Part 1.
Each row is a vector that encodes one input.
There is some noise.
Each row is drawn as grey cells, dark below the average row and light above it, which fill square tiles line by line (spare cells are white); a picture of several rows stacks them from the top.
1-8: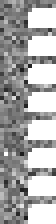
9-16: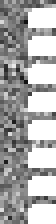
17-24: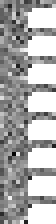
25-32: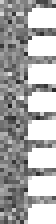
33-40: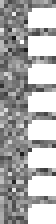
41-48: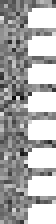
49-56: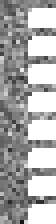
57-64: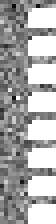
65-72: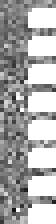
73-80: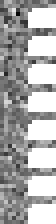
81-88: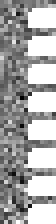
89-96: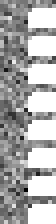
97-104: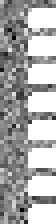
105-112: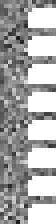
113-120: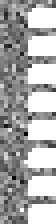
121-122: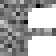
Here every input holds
a point on a 9-point line, together with either a point on a 5-point circle and four true/false values, or a fixed value.
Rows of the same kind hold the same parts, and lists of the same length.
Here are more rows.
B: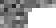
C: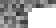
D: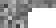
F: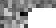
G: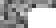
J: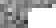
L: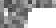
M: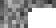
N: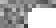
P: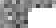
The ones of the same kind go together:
B, C, D, F, J, L, M, P
G, N

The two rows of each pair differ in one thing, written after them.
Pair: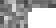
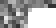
one of the four true/false values
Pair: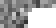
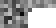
the place on the 5-point circle
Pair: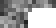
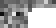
the place on the 5-point circle
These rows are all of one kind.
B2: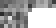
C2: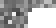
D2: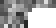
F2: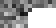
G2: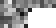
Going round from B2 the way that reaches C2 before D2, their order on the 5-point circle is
B2, C2, F2, G2, D2.
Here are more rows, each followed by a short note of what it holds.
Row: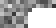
a point on a 9-point line
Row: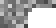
a point on a 9-point line
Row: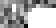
a point on a 9-point line
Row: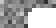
a point on a 9-point line
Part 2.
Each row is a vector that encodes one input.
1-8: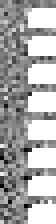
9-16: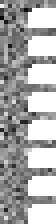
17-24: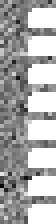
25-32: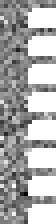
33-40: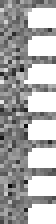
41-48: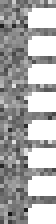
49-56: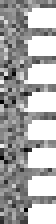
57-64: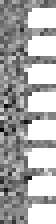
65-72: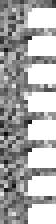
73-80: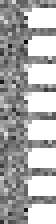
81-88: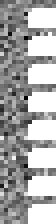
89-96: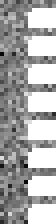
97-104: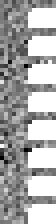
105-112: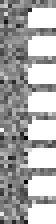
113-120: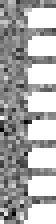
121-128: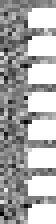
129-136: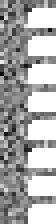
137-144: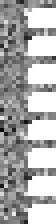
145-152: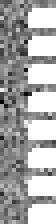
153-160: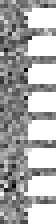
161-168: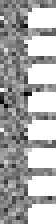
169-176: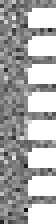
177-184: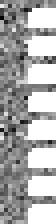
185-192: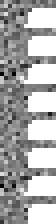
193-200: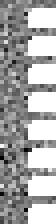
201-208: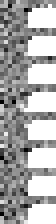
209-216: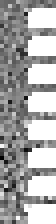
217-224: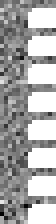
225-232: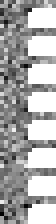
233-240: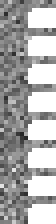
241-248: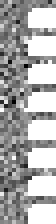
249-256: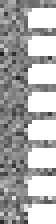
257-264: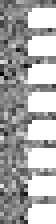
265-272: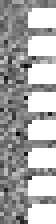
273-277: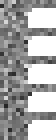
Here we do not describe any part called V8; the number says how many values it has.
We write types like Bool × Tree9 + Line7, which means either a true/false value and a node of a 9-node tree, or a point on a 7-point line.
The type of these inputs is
(Bool × Bool × Bool × Bool + Unit) × Circle5 + V8.
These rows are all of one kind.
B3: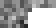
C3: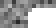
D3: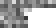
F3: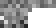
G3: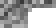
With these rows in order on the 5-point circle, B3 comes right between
F3 and G3.
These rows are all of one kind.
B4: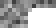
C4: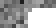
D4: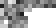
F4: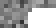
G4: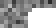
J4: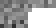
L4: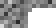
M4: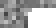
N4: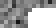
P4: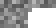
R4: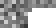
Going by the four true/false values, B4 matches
G4 and N4.
